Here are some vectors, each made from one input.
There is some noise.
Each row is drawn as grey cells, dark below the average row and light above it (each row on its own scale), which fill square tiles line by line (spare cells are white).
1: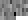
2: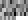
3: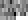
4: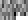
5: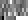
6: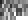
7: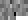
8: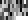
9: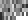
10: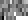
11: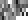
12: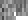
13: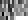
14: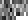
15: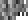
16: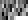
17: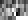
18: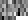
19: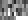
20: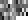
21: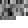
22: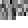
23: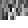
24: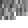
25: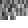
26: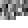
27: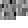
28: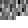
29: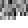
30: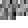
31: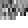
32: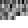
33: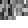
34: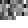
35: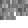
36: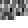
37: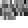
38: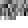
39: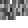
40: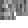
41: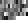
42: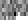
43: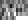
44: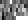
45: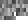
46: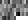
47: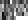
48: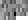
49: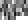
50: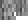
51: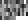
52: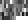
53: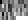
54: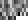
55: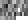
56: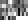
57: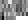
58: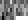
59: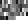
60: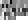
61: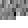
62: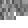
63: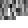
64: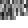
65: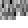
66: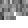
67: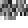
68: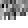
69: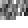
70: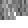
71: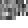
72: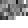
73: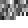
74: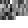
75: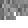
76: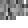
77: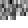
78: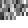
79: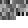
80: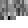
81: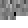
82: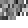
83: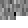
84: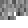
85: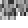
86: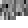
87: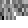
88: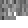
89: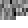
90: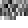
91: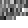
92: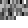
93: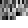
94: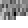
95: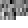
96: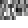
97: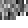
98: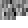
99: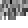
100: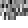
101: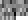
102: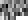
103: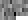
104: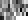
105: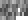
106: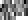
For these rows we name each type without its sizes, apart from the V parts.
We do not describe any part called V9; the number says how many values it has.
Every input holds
a point on a line, together with either a point on a circle, or a value of V9.
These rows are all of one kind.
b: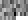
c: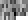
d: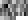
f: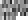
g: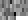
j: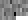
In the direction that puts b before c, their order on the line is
d, g, b, f, c, j.
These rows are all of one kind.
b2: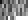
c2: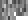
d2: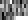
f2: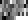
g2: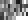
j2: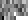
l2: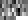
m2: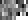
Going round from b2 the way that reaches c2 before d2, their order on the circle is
b2, l2, c2, j2, g2, m2, f2, d2.
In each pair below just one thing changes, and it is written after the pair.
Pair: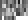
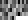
the place on the circle
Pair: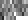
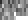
the place on the circle
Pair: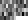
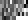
the place on the line
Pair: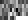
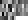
the place on the line
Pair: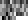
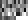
the place on the circle
